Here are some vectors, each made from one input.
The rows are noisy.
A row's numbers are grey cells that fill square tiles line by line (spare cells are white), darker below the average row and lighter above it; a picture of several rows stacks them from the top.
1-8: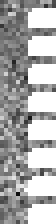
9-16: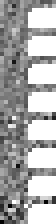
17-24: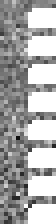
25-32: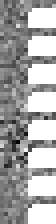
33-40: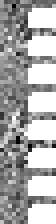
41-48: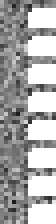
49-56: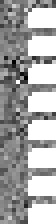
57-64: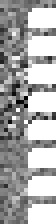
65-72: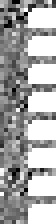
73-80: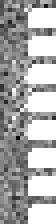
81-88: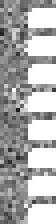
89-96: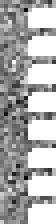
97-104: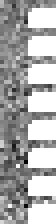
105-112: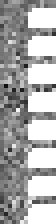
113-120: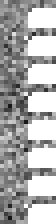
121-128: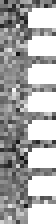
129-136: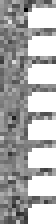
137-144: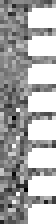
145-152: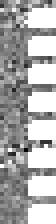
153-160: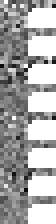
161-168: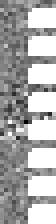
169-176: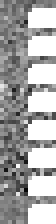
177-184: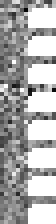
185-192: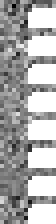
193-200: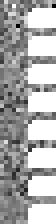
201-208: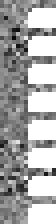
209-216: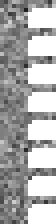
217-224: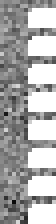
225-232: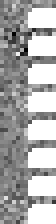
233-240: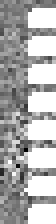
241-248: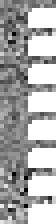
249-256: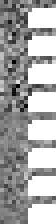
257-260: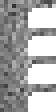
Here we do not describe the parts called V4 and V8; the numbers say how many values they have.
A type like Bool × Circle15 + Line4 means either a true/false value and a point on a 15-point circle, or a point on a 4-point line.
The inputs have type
Label7 + (Tree7 + V4) × (Tree9 + V8).
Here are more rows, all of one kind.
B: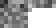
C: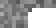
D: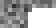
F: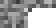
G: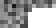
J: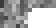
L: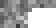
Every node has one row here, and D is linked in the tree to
B.
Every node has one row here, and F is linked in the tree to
B, G and J.
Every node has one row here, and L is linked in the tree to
J.
